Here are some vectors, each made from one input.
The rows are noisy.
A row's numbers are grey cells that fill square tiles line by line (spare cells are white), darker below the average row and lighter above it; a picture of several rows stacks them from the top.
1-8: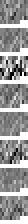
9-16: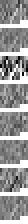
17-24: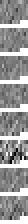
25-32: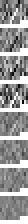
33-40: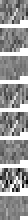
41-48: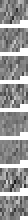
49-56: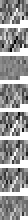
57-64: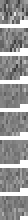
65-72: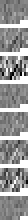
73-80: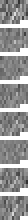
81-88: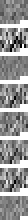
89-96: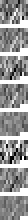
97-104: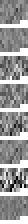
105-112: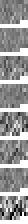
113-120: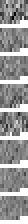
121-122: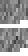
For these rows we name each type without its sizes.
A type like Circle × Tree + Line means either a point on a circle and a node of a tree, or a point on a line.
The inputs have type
(Bool × Bool × Bool × Bool + Unit) × Label.
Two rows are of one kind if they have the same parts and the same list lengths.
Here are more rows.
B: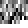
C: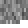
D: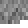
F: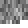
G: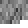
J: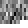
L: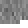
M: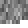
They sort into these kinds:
B, D, G, J, L
C, F, M

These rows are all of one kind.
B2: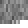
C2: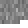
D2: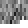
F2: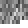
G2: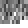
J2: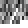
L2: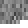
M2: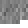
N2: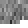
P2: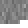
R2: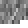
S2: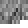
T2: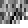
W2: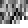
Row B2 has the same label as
L2, T2 and W2.
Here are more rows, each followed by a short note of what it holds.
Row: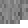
a label and four true/false values
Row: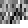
a label and four true/false values
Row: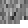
a label
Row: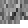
a label
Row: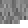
a label and four true/false values
